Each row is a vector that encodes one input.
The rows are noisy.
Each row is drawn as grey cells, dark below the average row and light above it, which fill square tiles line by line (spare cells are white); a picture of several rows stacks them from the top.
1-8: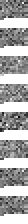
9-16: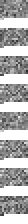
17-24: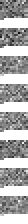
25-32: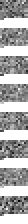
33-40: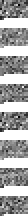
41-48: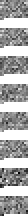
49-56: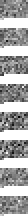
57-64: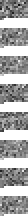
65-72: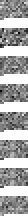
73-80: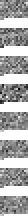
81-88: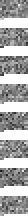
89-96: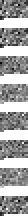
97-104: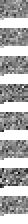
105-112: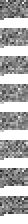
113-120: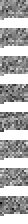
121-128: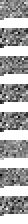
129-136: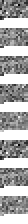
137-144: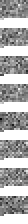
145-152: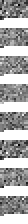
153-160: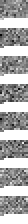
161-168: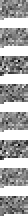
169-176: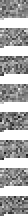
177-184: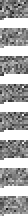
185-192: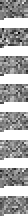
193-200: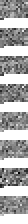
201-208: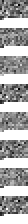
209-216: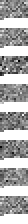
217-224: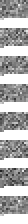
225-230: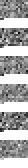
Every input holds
a point on a 19-point line.
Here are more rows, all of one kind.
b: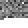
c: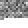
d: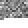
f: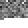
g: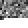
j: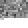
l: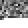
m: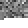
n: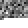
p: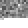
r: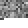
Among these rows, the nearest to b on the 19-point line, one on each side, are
m and n.
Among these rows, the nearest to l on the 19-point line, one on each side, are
g and n.
